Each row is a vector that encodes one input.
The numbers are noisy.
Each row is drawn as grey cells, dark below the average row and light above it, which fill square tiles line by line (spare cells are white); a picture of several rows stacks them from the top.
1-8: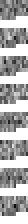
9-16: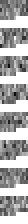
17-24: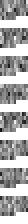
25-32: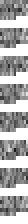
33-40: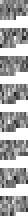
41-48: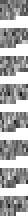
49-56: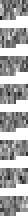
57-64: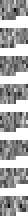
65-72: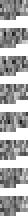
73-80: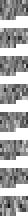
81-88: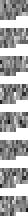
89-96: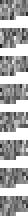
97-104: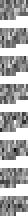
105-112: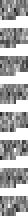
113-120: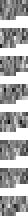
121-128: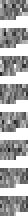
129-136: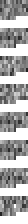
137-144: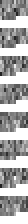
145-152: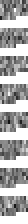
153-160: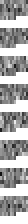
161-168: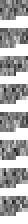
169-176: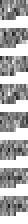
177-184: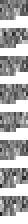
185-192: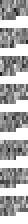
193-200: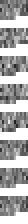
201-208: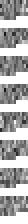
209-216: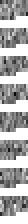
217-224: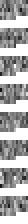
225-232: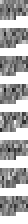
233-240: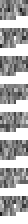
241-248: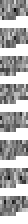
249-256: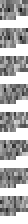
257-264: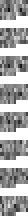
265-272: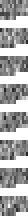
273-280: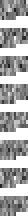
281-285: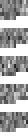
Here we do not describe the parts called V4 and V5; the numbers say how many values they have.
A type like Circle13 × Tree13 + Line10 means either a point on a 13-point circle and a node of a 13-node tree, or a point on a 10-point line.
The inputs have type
(Bool × V4 + Tree10) × V5.
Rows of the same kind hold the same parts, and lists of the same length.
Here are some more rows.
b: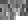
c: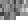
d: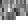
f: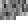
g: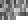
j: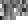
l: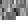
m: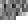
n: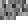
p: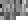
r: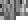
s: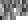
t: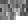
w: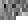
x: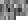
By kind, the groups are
b, g, j, s, t
c, d, f, l, m, n, p, r, w, x

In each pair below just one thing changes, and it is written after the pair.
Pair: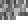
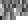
the value of V5
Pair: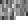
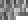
the value of V5
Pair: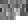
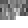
the value of V4
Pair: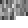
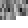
the value of V5
